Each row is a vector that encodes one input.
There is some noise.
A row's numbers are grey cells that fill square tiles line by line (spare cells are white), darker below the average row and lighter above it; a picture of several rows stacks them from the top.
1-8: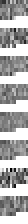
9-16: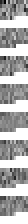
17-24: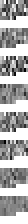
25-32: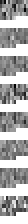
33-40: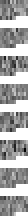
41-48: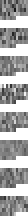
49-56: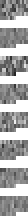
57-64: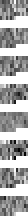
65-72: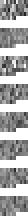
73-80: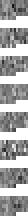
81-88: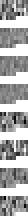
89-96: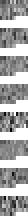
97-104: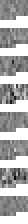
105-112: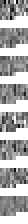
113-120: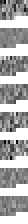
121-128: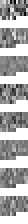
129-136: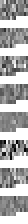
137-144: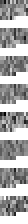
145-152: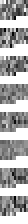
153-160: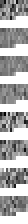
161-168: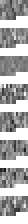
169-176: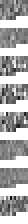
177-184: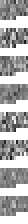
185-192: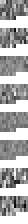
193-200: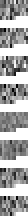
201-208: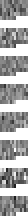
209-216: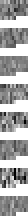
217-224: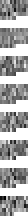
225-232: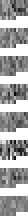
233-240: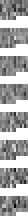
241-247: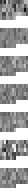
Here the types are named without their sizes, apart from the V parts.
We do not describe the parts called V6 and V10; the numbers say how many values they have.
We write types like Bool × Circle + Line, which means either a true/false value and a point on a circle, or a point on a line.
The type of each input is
Line × (Tree + V6) + V10.
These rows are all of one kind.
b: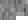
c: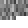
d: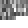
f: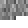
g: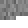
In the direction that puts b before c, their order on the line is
b, c, d, g, f.
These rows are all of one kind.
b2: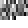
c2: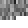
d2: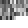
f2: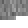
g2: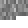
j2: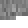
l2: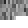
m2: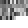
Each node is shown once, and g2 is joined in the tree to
b2 and l2.
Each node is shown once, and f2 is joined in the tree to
j2.
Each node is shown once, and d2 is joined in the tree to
m2.
